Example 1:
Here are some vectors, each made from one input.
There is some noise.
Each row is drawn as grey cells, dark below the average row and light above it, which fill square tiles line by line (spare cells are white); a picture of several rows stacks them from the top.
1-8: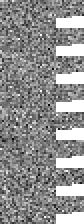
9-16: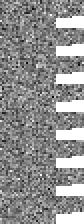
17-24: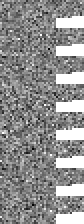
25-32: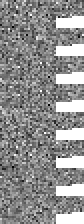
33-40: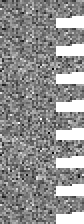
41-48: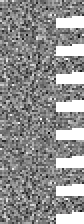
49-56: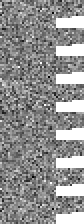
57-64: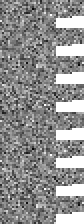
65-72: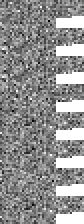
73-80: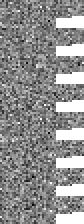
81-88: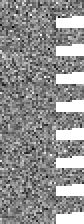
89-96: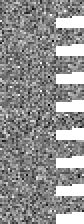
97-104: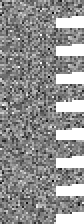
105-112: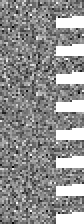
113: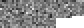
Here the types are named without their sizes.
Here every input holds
a point on a circle.
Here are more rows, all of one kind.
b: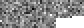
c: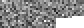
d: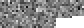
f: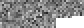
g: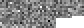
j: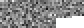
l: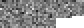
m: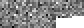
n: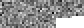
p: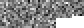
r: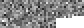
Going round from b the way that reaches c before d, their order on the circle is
b, j, c, m, p, r, g, l, f, n, d.
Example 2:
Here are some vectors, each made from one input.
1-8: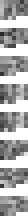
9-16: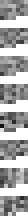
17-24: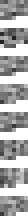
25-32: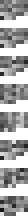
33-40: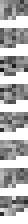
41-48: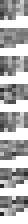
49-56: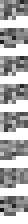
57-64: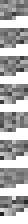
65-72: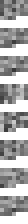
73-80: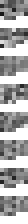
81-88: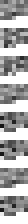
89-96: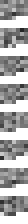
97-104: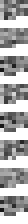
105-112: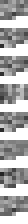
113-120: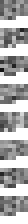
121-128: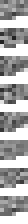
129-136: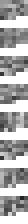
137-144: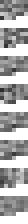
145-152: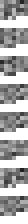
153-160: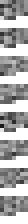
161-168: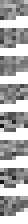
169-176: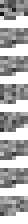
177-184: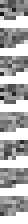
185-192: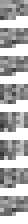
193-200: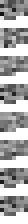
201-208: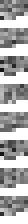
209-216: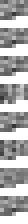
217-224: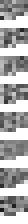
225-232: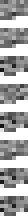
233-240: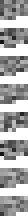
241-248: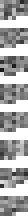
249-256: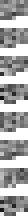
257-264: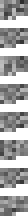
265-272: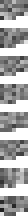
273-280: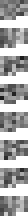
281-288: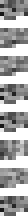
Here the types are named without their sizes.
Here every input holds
a node of a tree.
